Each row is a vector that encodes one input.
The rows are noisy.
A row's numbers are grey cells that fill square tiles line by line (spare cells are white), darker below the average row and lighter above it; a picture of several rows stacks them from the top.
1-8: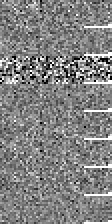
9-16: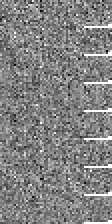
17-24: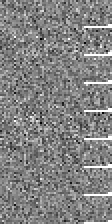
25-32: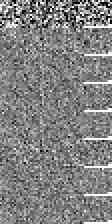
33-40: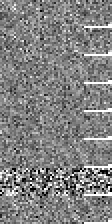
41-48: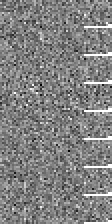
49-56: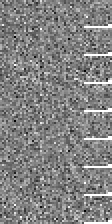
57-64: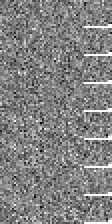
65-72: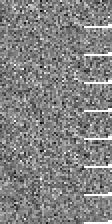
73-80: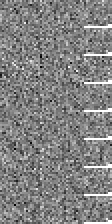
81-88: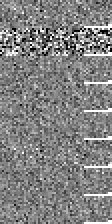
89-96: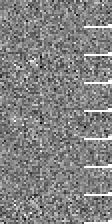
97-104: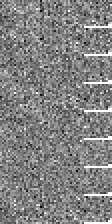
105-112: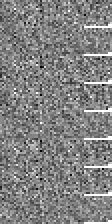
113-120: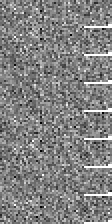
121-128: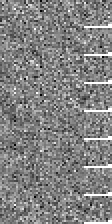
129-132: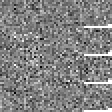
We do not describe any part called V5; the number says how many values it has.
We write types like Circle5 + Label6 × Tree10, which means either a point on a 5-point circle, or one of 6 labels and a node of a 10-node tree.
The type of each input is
List2(Bool × V5).
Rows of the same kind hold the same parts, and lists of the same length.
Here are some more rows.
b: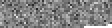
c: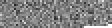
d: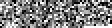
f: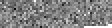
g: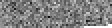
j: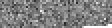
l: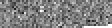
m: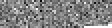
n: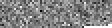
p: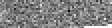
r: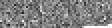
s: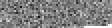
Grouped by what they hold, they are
b, c, f, g, j, l, p, r, s
d
m, n

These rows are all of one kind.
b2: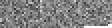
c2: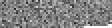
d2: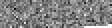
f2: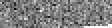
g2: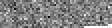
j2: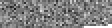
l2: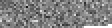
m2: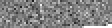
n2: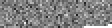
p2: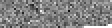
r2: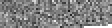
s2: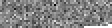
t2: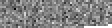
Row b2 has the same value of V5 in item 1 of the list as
c2, p2 and t2.
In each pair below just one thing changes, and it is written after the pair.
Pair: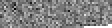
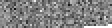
the value of V5 in item 2 of the list
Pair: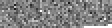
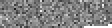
the true/false value in item 2 of the list
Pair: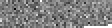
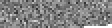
the value of V5 in item 1 of the list
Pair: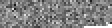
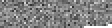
the true/false value in item 1 of the list
